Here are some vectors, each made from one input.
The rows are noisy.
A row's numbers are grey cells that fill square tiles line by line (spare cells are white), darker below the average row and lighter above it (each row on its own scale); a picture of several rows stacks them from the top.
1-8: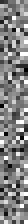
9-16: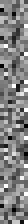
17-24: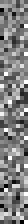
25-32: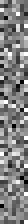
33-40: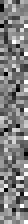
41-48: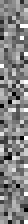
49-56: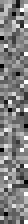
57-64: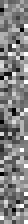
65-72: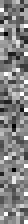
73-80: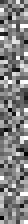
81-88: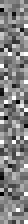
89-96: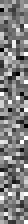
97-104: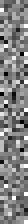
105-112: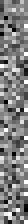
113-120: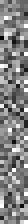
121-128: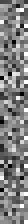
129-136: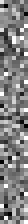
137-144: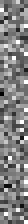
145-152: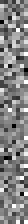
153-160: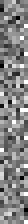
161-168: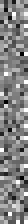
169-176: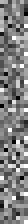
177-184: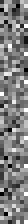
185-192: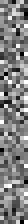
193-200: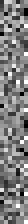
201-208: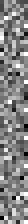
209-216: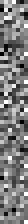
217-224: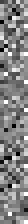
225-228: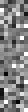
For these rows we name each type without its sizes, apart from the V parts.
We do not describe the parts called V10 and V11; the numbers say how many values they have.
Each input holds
a node of a tree, a true/false value, a value of V10 and a value of V11.
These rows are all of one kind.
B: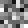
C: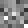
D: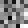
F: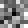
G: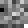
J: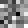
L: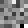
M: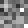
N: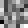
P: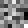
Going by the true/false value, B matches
D, F, J and N.
